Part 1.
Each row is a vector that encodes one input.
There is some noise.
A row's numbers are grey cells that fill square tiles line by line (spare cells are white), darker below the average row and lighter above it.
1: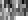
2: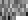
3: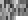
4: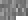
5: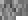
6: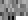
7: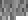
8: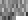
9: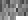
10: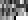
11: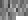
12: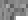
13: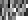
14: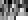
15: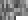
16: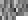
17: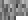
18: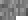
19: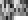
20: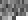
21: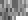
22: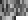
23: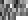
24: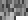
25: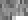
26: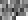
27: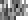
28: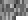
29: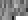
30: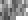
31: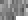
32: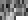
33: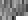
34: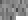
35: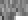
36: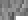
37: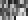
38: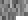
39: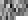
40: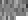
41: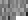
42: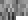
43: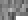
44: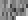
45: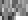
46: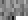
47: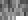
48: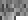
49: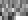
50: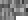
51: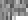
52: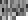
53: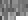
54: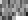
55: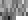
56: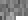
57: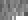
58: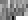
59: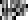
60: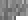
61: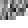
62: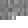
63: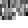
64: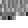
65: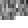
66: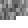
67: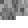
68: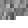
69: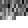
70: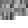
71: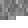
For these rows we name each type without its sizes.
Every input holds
either a fixed value, or a node of a tree and a true/false value.
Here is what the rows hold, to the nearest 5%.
About 5% of them hold a fixed value. The rest hold a node of a tree and a true/false value.
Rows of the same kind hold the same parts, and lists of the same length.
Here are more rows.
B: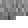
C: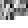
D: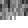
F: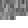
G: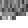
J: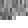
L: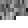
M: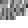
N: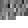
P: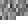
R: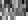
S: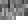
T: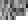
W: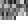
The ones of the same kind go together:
B, C, D, F, G, J, L, M, N, P, R, S, T
W

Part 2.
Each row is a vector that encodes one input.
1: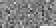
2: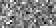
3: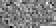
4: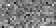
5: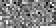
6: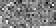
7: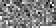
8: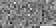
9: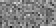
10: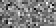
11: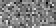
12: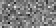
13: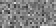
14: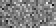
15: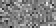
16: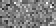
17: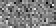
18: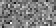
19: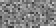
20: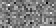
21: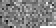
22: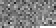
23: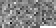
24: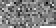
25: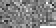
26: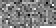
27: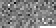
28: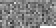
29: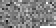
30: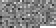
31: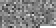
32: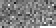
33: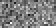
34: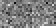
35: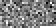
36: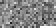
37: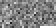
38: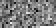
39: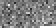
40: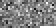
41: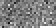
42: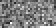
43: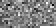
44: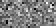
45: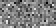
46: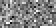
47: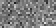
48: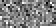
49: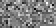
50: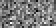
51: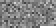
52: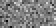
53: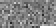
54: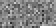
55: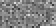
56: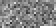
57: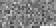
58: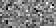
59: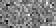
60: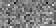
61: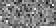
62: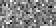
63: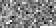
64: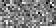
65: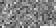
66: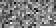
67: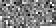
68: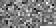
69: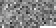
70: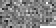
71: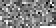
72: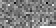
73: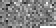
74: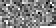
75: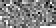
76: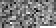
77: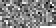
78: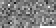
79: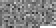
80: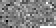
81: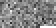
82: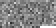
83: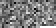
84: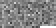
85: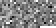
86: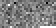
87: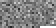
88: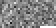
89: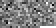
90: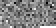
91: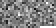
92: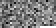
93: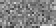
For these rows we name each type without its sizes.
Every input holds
a point on a line and a true/false value.
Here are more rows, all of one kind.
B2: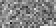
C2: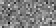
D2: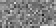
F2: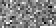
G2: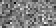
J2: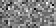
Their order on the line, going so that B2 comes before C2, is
F2, B2, D2, C2, G2, J2.
